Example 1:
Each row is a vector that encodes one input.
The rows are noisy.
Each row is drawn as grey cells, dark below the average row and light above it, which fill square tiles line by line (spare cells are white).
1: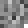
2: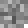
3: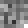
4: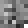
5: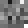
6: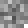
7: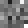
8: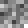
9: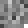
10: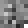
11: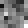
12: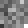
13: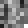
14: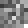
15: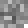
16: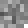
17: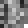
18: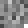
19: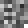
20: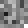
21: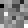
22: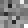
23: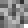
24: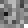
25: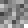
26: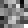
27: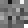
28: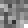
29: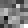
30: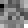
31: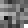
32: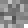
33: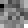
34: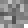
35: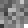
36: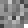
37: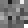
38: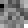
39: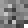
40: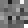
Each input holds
two labels (each one of 5).
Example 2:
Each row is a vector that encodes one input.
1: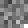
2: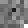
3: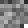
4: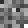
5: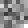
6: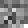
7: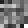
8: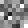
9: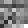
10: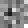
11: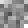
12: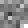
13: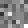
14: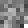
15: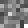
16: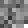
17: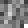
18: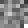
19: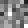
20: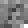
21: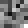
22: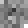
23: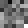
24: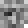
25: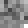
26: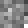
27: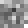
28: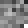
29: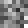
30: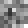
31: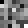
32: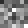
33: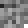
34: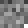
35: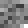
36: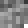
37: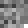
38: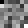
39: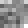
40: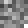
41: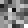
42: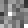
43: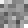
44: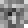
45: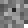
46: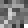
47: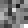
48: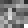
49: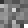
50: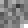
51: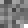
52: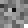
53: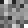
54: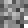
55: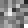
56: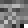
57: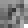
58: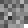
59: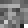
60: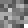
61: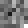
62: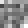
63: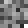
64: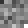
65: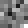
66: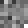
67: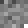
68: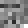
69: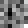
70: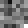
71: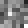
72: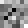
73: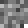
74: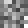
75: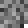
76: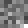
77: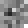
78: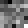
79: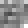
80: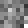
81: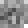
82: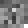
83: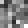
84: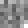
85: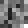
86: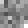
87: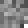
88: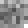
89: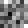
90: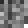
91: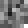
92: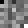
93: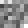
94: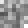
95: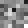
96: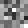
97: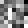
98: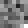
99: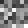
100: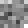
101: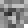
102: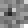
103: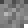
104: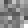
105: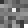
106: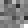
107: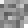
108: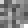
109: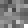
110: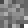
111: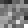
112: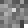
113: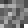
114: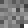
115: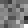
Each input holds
a point on a 12-point line and a true/false value.
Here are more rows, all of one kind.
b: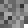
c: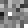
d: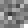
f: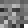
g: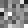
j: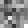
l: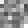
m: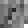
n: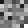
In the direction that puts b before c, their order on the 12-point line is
l, j, d, m, b, g, n, f, c.
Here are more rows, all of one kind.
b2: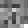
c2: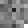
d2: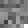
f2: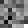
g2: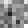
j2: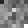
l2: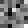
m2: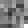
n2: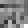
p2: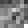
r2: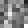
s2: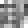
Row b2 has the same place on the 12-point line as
c2, d2, f2 and n2.
